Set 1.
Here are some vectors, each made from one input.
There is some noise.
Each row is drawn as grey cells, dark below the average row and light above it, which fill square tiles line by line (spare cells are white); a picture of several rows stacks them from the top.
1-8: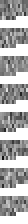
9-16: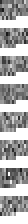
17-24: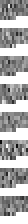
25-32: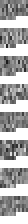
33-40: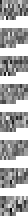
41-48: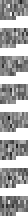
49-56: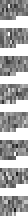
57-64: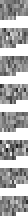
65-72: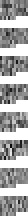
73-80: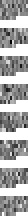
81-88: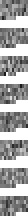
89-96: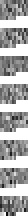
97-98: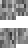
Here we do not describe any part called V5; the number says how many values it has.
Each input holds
a value of V5, together with either a point on an 8-point line, or four true/false values.
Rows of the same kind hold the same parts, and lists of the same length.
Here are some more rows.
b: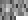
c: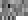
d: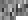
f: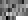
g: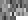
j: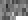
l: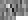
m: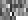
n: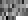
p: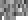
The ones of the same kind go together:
b, c, d, f, g, j, m, n
l, p

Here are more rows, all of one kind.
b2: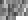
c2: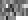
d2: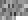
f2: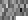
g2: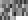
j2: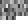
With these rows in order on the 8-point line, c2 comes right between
g2 and j2.
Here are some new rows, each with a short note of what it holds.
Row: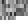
a point on an 8-point line and a value of V5
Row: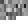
a point on an 8-point line and a value of V5
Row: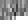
a point on an 8-point line and a value of V5
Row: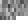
four true/false values and a value of V5
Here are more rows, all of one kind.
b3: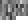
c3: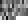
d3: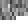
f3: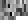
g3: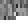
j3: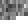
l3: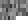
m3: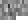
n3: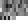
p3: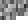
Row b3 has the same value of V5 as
d3 and g3.
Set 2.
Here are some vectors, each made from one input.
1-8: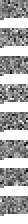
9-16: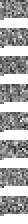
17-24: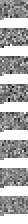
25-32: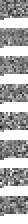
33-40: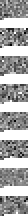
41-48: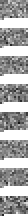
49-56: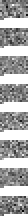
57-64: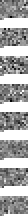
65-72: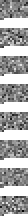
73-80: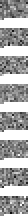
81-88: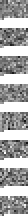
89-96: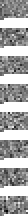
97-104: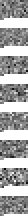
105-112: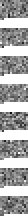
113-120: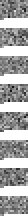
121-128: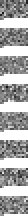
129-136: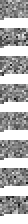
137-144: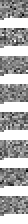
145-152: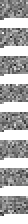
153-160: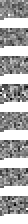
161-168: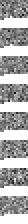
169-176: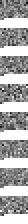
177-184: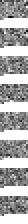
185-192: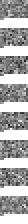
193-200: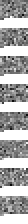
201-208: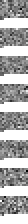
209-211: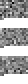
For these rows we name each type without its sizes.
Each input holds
either a point on a line, or a node of a tree, or three true/false values.
